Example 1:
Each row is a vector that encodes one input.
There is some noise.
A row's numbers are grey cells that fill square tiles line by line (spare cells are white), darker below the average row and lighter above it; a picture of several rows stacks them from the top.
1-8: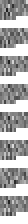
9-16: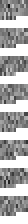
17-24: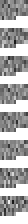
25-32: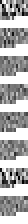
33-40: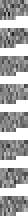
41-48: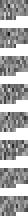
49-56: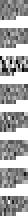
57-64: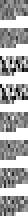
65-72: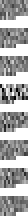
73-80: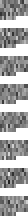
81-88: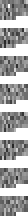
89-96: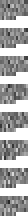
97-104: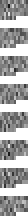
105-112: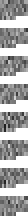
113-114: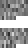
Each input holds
a list of up to two points on a 6-point line.
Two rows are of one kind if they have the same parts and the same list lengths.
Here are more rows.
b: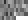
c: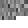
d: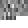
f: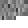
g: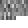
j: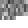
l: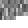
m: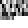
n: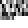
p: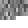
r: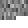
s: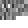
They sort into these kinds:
b, c, d, f, g, r
j, l, p, s
m, n

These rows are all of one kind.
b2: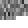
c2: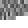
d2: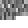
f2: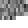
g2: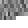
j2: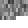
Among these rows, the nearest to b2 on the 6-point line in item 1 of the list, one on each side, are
c2 and d2.
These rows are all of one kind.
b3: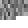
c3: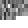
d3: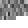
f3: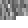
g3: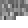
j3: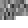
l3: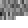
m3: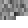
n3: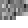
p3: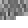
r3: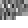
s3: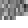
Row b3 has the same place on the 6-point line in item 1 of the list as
d3, f3, g3 and l3.
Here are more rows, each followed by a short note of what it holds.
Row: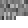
a list of one item
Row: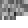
a list of two items
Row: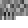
a list of two items
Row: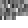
a list of two items
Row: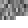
a list of two items
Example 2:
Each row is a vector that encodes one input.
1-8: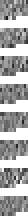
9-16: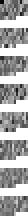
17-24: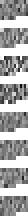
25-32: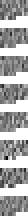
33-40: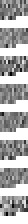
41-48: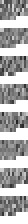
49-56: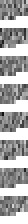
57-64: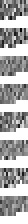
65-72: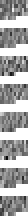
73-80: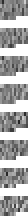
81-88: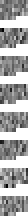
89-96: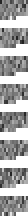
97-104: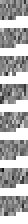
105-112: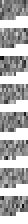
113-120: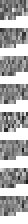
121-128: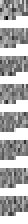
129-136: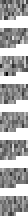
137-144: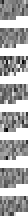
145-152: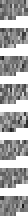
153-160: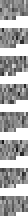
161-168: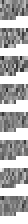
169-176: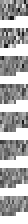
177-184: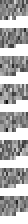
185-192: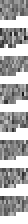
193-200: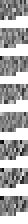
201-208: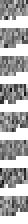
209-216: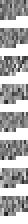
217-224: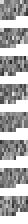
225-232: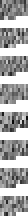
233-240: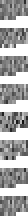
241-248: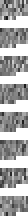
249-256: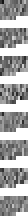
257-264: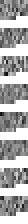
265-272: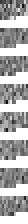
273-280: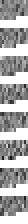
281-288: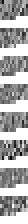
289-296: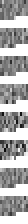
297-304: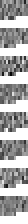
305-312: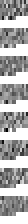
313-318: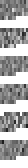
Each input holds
either a point on a 15-point line, or a point on a 16-point line.
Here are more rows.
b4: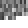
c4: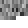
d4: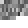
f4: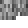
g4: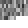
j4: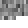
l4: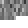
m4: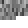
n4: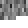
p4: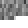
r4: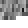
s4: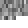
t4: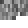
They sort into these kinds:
b4, d4, l4, n4, p4
c4, f4, g4, j4, m4, r4, s4, t4

